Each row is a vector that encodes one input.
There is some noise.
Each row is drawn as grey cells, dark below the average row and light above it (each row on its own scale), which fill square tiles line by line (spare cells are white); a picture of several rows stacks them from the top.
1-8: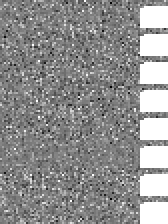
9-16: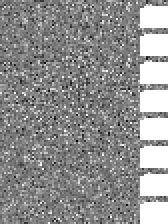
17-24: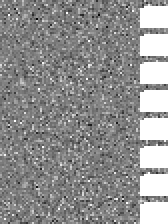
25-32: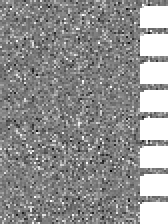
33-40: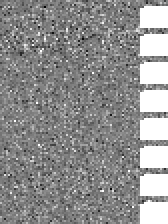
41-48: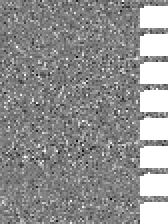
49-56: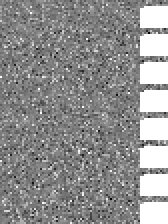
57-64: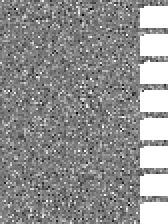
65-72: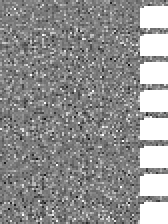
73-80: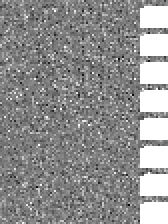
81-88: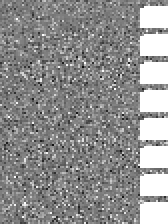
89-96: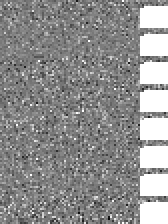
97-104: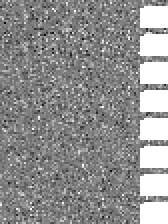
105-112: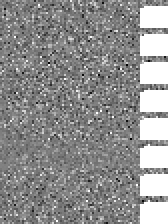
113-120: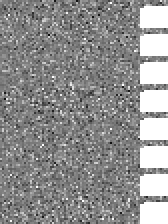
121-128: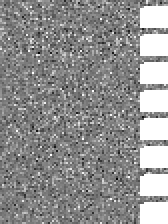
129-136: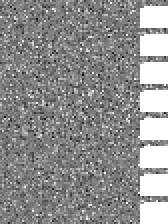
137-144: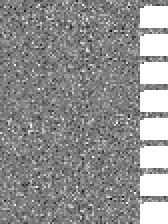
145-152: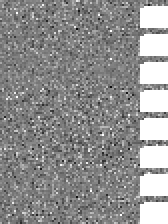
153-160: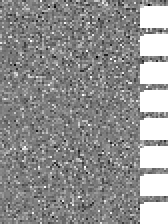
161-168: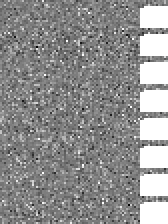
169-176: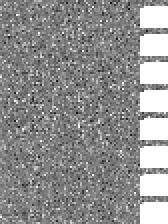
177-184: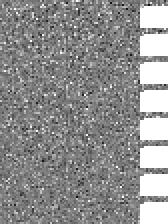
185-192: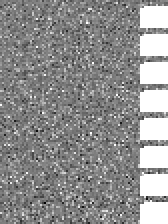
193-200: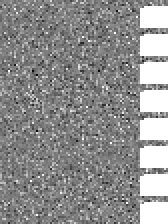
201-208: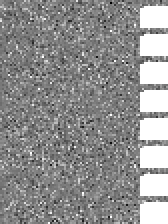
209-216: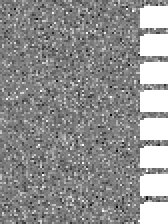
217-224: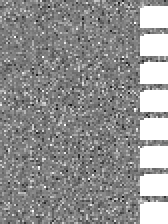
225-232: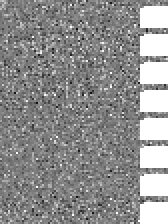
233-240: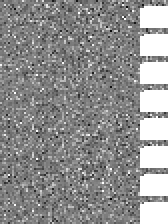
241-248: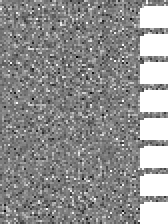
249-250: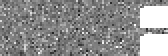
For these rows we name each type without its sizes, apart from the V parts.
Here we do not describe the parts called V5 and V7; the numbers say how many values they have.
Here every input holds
a true/false value and a value of V7, together with either a point on a circle, or a value of V5.
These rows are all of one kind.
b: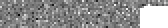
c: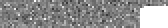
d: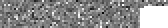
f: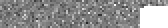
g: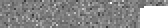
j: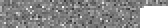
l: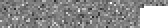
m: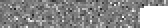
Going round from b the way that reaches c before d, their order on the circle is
b, f, c, j, g, l, m, d.
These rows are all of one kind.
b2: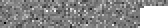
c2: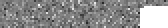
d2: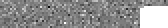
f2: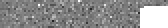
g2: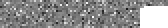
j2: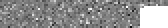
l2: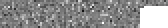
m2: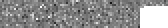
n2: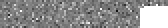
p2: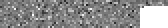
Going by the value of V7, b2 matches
g2 and p2.
